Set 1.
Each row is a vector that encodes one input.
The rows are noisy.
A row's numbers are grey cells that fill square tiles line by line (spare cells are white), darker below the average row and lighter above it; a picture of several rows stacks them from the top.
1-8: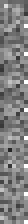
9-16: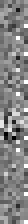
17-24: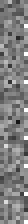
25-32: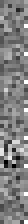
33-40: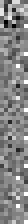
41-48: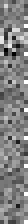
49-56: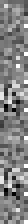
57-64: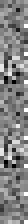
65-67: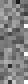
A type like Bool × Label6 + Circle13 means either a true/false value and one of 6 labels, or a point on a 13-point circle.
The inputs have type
Bool × Bool × Bool + Tree8 + Unit.
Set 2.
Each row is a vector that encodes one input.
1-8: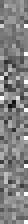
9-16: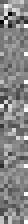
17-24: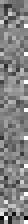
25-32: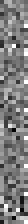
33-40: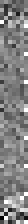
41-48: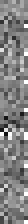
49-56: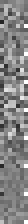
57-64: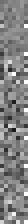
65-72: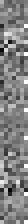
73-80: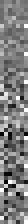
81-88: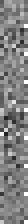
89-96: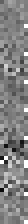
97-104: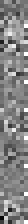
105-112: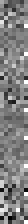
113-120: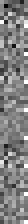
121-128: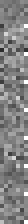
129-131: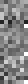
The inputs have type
Bool × Bool × Bool × Bool × Line5.
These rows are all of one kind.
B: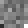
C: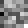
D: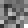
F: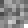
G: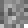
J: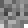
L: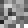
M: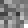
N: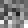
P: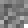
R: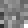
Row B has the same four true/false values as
C and R.
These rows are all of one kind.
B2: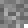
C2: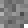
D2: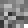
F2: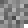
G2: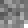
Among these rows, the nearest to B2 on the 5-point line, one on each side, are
D2 and G2.
